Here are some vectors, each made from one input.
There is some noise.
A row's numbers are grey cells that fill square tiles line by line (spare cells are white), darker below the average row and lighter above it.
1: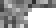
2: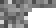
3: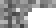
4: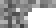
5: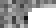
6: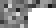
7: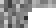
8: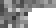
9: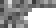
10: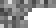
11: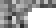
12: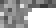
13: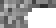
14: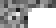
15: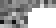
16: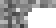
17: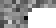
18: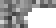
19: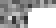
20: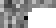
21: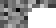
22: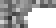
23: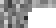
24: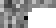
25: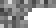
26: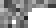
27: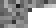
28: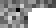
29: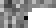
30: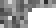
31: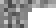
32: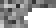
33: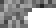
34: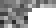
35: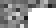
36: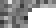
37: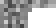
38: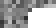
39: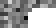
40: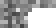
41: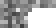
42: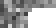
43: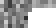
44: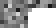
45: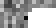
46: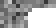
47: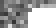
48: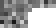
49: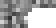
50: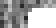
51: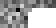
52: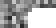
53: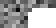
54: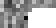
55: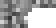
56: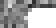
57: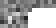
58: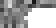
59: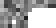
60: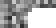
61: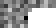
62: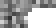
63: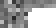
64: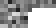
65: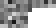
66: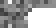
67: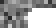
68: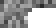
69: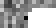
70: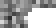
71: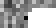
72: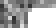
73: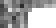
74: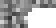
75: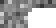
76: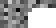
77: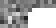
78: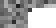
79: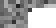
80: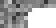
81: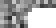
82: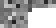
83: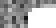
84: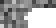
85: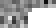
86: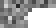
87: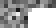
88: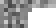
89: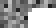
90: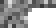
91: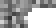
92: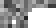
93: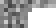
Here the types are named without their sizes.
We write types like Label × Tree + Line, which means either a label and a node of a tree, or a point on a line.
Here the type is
(Bool × Circle + Unit) × Line.
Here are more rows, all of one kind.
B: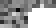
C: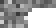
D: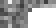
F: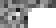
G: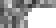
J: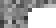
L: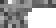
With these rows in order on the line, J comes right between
B and D.
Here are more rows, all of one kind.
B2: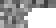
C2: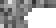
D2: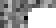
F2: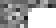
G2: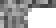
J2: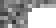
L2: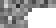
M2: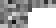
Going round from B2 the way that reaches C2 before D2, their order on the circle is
B2, L2, M2, J2, C2, D2, F2, G2.
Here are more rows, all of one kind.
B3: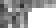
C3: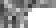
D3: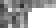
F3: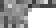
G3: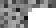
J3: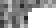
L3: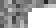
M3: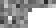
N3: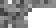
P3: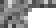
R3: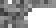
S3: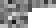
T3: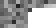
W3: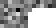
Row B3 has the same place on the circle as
C3, D3 and F3.
